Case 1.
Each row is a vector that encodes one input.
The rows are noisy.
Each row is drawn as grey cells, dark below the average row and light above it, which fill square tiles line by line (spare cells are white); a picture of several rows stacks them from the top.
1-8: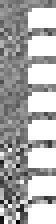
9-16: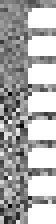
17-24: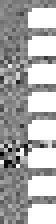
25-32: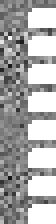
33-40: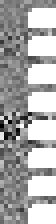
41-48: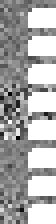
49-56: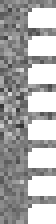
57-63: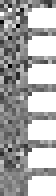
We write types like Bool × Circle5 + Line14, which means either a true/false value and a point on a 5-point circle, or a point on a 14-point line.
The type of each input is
List2(Line7).
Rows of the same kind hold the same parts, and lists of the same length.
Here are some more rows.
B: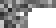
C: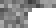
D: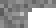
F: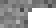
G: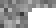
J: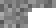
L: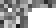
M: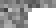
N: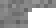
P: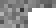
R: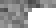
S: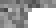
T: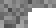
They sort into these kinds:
B, D, F, G, L
C, M, R, S
J, N, P, T

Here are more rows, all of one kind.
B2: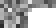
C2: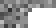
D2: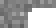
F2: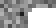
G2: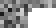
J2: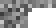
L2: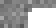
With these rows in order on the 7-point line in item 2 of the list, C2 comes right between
D2 and F2.
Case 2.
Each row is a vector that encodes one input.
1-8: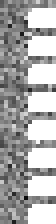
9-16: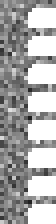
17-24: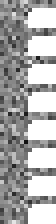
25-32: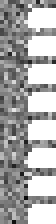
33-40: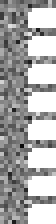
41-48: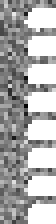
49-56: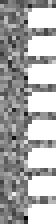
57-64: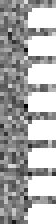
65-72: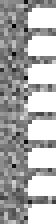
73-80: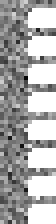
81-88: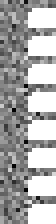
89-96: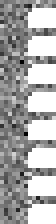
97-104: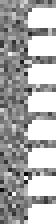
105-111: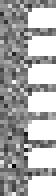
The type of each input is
Line8 + Line10.
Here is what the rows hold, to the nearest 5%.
About 50% of them hold a point on an 8-point line. The rest hold a point on a 10-point line.
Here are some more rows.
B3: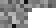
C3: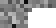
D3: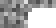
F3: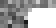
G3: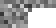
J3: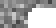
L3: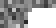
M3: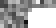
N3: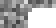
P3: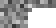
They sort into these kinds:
B3, C3, D3, J3, N3, P3
F3, G3, L3, M3

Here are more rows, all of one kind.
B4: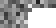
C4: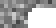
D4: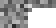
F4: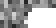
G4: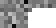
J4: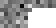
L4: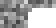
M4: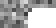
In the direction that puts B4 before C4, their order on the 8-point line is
B4, J4, D4, G4, F4, C4, M4, L4.
